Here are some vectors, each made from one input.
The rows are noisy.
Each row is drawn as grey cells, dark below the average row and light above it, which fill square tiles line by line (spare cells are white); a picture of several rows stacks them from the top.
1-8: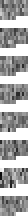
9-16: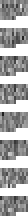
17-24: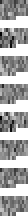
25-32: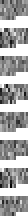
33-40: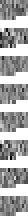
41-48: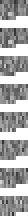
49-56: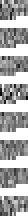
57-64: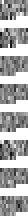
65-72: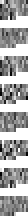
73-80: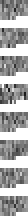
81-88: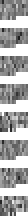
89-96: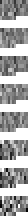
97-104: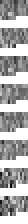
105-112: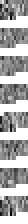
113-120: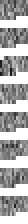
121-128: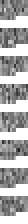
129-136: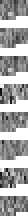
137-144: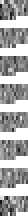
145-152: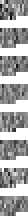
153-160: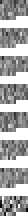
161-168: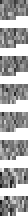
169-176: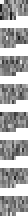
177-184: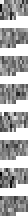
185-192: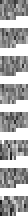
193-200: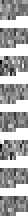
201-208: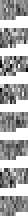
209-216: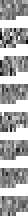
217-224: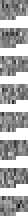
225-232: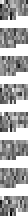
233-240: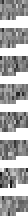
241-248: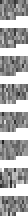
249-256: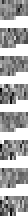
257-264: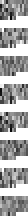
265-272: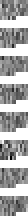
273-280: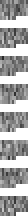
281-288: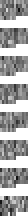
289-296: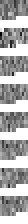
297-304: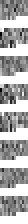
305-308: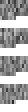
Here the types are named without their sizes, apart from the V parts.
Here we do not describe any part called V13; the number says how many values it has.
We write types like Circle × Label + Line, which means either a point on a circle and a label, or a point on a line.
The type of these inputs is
Bool × V13 + List(Line).
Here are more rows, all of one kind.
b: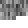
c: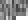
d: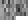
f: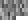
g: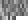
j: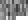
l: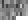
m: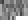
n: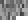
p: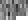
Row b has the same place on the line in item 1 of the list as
c, j and p.
